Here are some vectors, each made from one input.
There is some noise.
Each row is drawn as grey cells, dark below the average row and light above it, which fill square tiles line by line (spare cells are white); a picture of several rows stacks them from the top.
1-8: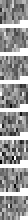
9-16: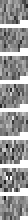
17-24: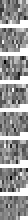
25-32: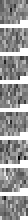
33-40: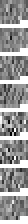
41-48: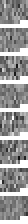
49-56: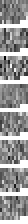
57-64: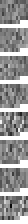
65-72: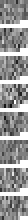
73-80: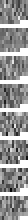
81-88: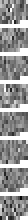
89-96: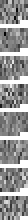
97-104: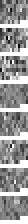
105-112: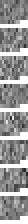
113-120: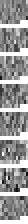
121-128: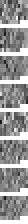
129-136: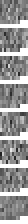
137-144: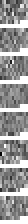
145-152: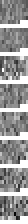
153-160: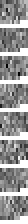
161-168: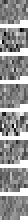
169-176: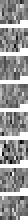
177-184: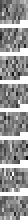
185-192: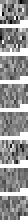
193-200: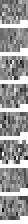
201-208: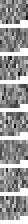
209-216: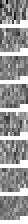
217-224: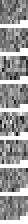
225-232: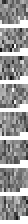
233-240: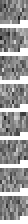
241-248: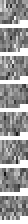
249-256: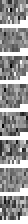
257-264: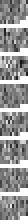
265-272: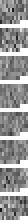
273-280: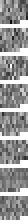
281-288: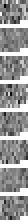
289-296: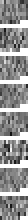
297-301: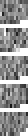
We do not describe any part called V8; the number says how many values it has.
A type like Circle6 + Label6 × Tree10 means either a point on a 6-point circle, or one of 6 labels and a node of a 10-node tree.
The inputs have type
Label5 × V8 × V8 + List2(Line6 + Line9).
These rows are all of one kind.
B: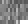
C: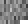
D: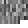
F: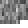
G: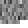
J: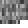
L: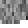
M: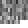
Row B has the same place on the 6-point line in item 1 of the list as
D and M.
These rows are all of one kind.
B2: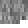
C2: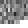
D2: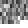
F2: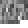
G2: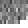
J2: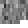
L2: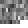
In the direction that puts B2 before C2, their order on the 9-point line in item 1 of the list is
L2, F2, B2, G2, C2, J2, D2.
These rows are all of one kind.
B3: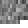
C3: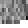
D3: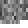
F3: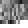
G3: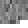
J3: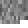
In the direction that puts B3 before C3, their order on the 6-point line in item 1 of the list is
D3, B3, G3, F3, J3, C3.
